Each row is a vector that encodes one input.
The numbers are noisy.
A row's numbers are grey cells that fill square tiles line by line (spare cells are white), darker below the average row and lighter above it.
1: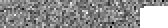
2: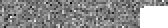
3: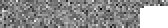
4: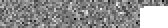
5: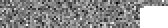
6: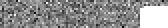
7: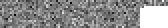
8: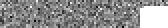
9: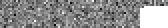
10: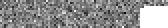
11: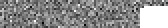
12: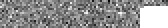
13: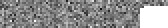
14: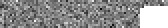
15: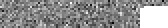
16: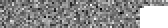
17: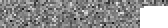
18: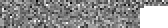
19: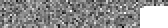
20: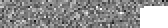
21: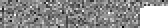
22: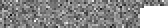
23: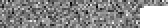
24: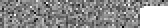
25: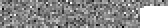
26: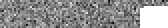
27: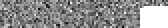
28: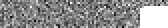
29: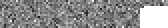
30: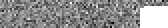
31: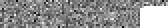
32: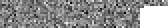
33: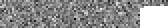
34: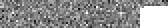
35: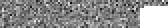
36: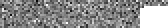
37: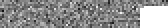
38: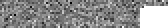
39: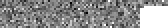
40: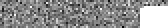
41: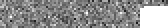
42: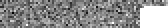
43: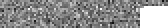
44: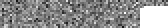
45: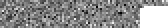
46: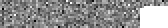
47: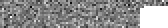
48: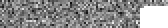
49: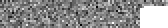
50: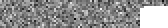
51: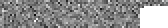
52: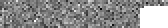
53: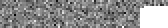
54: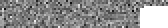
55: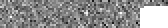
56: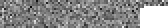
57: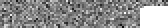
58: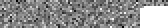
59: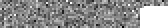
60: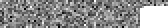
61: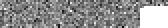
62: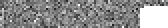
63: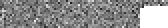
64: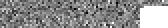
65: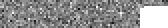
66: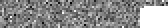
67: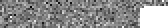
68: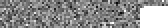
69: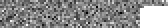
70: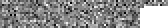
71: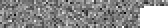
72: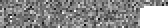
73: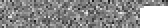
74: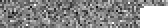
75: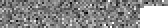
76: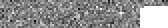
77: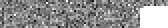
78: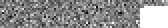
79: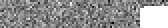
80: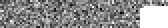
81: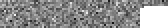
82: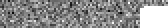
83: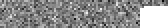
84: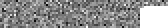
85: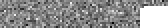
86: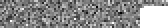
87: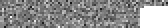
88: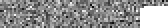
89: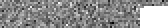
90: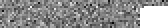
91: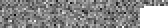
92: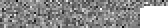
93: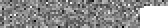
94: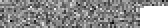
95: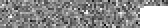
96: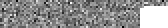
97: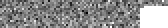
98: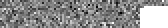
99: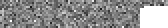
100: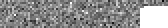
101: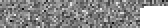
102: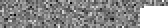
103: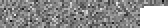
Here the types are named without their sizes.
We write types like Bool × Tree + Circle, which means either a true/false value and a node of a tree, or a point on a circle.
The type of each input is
Bool × (Circle + Line).
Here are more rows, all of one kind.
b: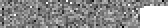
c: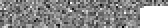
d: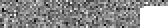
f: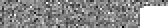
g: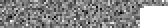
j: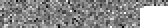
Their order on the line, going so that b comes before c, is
d, f, b, g, c, j.
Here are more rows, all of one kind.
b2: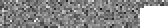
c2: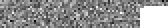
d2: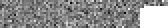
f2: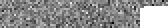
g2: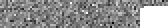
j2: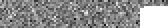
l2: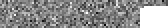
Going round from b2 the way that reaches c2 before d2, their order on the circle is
b2, l2, j2, c2, d2, f2, g2.
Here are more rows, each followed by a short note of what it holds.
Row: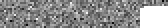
a point on a circle and a true/false value
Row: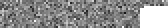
a point on a circle and a true/false value
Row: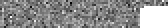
a point on a circle and a true/false value
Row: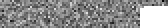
a point on a circle and a true/false value
